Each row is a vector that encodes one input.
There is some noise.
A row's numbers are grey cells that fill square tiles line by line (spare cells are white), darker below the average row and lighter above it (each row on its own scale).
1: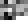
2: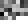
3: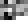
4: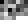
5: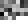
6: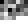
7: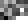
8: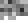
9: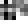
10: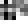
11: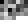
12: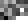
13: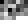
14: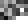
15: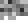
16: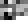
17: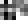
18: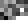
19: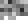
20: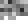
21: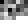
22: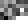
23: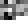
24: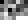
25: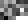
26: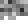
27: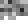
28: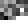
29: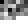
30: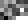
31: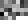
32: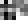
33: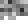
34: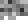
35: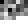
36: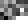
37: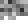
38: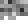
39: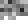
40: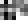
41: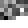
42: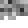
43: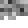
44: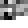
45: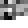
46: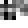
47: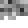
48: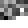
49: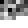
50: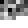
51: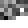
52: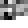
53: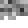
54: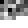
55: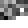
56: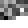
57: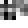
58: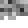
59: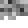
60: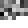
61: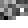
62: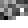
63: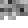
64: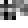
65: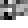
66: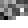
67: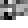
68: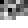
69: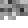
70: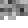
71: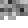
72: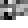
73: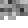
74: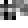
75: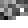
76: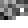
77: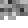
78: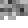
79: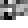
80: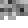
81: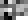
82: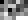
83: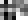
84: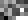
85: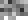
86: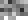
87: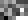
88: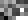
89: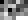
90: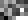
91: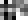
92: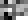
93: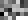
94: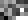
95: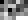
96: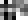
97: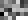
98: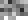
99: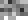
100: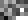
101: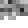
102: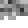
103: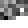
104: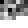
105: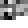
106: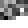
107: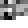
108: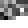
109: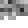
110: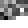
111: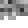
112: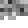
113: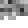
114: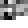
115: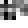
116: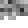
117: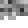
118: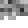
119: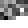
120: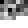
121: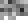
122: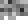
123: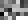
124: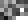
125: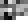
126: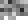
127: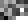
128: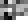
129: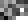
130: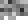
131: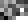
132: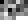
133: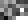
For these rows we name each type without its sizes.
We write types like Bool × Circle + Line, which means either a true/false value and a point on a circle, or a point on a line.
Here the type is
Line.
